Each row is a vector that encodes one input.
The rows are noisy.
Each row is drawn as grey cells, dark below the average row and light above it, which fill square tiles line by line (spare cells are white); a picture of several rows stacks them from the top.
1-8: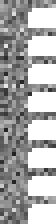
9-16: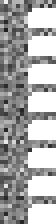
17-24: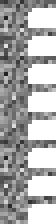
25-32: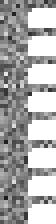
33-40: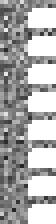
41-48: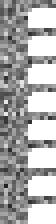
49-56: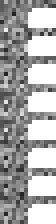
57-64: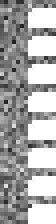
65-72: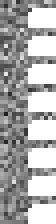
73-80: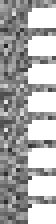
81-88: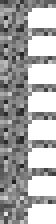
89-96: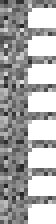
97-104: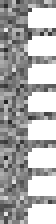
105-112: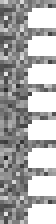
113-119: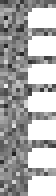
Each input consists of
four true/false values.
